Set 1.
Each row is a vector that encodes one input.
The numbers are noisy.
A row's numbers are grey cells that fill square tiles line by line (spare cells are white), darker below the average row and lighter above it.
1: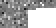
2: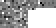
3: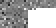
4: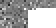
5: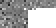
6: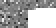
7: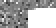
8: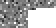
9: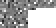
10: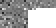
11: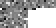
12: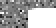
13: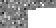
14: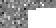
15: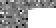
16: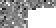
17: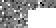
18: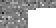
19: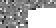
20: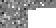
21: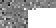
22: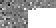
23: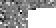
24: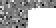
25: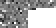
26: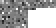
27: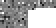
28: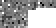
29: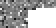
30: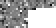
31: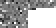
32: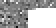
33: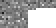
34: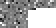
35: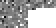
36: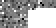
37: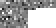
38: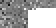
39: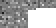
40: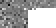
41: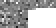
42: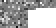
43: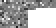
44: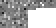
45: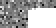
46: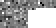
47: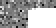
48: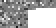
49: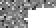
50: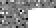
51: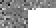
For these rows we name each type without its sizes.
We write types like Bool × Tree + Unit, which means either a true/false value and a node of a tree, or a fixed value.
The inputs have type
(Circle + Unit) × Line.
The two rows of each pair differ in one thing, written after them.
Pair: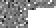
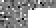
the place on the line
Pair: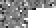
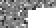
the place on the circle
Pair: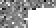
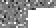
the place on the line
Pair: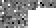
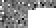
the place on the circle
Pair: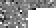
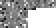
the place on the line
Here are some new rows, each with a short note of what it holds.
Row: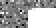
a point on a line
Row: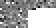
a point on a circle and a point on a line
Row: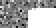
a point on a line
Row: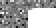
a point on a line
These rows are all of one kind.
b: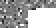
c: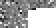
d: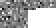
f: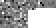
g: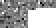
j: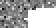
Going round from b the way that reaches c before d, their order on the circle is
b, g, c, d, f, j.
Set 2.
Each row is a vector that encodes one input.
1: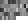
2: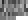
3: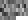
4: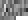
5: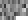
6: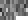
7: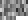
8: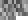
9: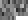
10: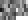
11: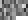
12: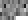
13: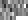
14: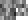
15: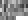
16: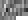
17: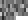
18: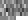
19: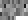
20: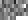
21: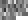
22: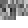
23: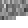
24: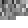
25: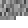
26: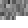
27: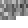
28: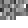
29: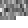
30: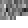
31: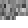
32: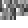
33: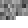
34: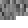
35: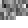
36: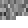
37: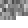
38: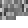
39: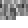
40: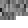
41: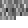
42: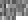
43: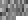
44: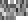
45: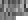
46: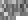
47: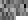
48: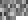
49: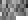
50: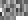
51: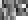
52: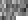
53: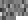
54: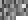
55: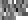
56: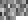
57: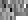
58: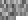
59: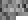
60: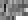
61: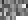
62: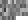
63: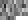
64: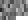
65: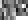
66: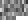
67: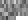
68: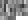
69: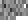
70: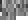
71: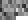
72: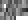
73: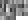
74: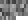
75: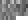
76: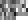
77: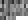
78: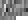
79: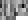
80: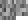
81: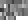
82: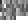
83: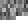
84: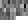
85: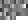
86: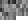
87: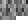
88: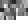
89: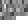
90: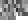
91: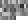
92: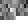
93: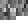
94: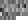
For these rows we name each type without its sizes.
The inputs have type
(Bool × Bool × Bool × Bool + Unit) × Line.
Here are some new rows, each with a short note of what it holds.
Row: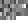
a point on a line
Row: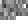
a point on a line
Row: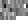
a point on a line
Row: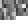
a point on a line
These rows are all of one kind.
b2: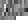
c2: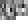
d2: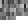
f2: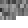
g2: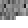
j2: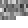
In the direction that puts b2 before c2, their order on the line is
f2, d2, b2, g2, j2, c2.
